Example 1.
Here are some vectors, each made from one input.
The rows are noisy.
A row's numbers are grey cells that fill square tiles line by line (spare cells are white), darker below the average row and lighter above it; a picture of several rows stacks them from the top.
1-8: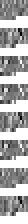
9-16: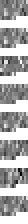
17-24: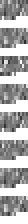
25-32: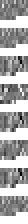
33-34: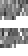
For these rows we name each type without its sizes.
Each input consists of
a point on a line.
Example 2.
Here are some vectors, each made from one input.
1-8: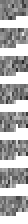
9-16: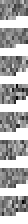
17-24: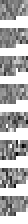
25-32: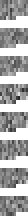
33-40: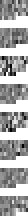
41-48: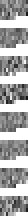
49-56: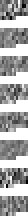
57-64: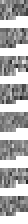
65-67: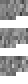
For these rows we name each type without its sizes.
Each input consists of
a point on a line.
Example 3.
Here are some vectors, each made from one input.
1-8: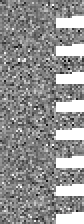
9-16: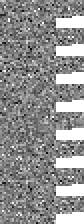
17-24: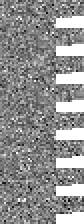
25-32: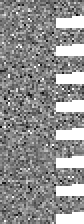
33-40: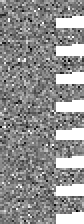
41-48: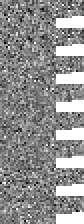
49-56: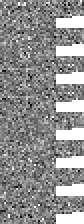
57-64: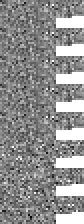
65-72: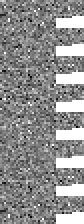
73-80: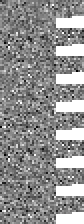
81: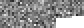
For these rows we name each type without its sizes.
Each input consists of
a point on a circle.
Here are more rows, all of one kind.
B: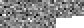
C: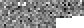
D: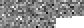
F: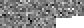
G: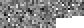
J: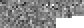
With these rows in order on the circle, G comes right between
C and D.
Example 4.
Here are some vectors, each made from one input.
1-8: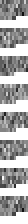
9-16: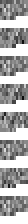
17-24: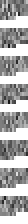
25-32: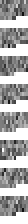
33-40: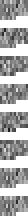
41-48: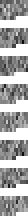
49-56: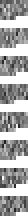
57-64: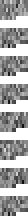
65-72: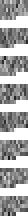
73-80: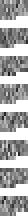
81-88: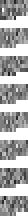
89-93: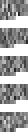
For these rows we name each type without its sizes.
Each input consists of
a label.
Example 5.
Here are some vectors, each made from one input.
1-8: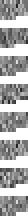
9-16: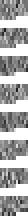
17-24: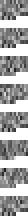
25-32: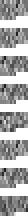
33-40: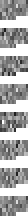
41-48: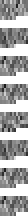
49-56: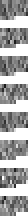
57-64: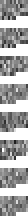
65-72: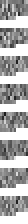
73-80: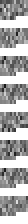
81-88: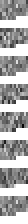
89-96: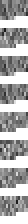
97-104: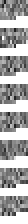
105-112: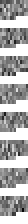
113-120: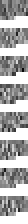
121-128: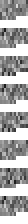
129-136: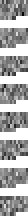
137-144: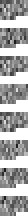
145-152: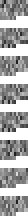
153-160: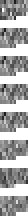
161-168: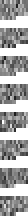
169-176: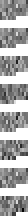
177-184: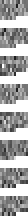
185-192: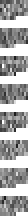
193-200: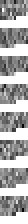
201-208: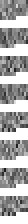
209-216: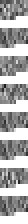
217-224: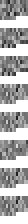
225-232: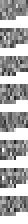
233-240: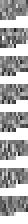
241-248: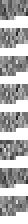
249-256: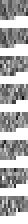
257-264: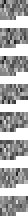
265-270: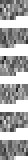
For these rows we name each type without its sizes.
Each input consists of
a label.
